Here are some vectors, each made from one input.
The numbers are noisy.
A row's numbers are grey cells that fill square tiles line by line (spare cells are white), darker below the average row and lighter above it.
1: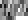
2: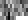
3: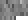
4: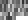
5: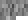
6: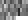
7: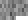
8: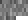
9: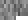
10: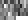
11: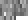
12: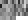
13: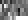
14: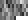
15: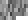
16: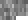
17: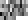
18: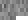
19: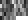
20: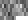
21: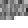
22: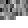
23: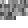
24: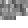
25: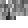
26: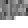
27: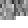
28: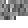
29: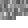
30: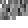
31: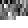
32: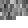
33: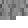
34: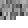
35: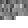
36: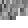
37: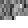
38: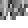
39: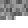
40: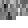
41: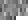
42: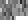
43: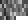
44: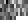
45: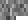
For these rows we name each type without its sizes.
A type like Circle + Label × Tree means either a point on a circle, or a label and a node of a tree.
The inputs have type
List(Line).
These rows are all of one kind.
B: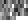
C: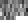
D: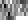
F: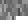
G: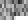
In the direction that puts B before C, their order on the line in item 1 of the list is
B, F, C, G, D.
